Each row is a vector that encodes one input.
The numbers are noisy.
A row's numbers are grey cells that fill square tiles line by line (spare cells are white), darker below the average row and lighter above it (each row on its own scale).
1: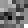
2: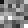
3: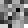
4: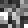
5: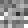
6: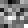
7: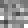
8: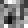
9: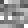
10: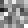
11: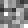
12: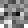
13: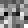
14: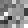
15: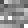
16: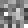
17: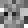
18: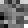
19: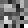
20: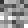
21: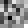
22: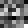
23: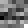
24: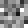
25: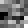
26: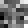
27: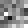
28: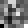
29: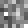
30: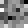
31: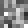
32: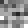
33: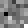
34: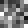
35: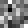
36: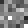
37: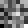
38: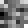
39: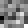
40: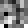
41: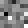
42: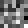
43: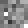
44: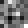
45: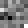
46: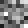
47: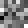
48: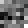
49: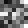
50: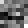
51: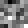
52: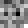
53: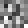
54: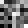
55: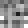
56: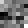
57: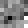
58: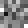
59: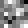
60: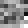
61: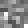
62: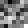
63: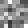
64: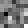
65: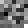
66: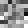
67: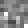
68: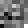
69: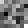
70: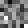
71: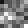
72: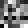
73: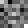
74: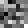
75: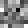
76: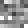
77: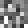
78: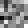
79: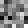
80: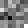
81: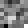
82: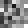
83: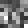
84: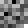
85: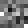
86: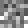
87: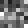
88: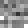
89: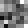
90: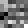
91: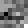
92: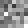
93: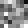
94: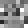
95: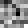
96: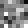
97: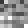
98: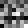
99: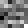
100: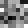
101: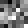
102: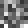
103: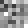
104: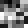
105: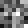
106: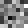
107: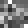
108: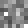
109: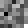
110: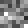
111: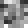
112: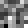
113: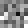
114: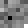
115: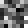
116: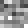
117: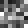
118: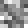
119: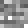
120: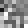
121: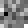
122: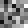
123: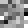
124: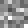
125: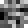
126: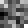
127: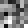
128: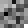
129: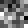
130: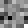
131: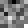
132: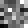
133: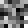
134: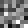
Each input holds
a point on each of two 10-point circles.
